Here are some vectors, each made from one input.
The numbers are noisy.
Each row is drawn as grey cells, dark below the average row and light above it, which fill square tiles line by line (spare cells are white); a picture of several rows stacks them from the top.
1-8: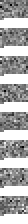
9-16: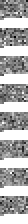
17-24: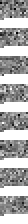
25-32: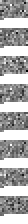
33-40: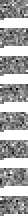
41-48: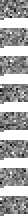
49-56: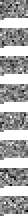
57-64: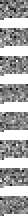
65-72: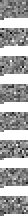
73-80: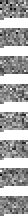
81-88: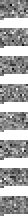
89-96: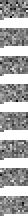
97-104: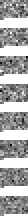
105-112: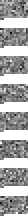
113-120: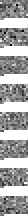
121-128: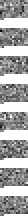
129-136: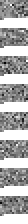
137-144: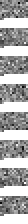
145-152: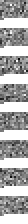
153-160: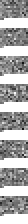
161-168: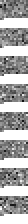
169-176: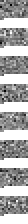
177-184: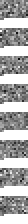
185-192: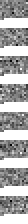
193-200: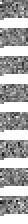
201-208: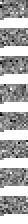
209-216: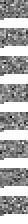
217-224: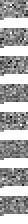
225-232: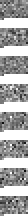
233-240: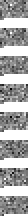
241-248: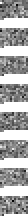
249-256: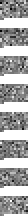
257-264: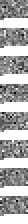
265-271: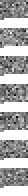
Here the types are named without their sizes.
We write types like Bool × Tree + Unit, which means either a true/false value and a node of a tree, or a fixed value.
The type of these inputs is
(Bool × Bool × Bool × Bool + Unit) × Line × Tree × (Tree + Unit).
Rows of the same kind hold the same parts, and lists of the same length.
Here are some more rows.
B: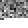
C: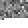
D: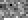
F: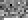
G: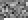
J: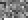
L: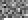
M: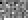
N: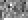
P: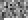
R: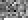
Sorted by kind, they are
B, D, F, M
C
G, J, L, N, R
P

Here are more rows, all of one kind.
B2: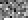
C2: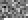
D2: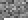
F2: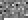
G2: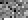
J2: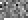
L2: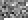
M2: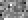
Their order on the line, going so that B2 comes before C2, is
B2, G2, F2, D2, C2, M2, J2, L2.
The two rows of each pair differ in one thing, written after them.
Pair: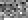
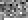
the place on the line
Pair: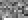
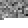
the place on the line
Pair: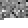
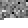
one of the four true/false values
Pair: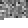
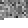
one of the four true/false values
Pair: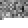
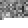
the node of one of the two trees
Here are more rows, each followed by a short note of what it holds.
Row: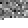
a point on a line and a node of a tree
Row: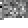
a point on a line and a node of each of two trees
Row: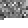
a point on a line and a node of a tree
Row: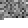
a point on a line, a node of each of two trees and four true/false values
